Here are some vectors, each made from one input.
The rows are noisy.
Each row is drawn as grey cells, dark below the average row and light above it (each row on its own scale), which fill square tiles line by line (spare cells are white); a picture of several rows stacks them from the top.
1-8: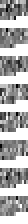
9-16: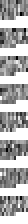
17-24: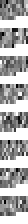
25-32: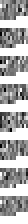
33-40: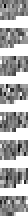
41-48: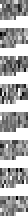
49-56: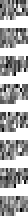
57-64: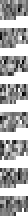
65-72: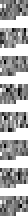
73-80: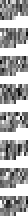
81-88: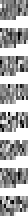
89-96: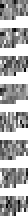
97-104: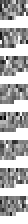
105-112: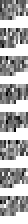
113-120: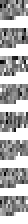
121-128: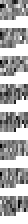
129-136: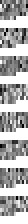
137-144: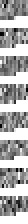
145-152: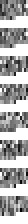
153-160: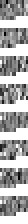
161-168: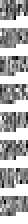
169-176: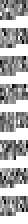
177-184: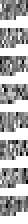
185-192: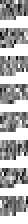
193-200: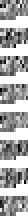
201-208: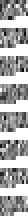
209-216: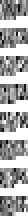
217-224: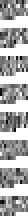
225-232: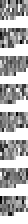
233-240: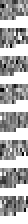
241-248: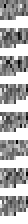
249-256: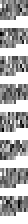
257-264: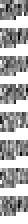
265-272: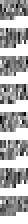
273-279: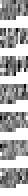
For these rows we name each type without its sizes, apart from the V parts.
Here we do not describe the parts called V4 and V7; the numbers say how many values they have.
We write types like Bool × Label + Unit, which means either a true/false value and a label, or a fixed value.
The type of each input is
(Bool × V7 + V4) × Tree.
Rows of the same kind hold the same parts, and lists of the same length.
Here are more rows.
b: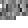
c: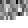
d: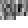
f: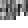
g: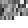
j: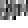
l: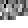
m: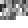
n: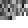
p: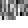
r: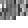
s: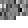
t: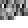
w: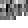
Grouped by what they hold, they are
b, d, f, j, r, s, w
c, g, l, m, n, p, t

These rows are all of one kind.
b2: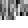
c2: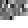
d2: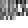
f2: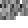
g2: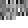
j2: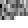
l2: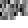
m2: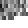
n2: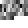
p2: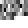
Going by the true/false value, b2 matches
d2 and g2.
